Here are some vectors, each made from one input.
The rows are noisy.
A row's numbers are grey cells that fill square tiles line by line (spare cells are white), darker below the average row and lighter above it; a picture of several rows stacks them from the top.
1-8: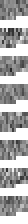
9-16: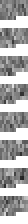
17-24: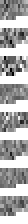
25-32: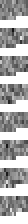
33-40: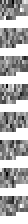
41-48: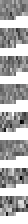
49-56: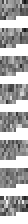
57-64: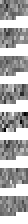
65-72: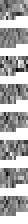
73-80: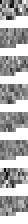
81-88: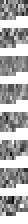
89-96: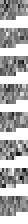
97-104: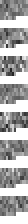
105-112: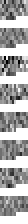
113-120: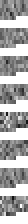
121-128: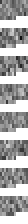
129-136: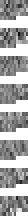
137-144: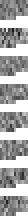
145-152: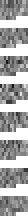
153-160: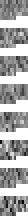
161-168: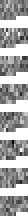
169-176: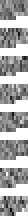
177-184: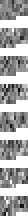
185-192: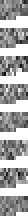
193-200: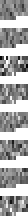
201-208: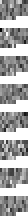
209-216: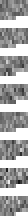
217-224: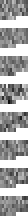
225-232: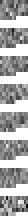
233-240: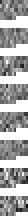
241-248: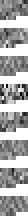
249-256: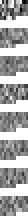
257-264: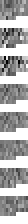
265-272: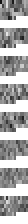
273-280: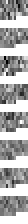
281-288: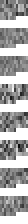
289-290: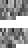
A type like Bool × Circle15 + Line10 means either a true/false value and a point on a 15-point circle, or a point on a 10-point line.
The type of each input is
Line8.
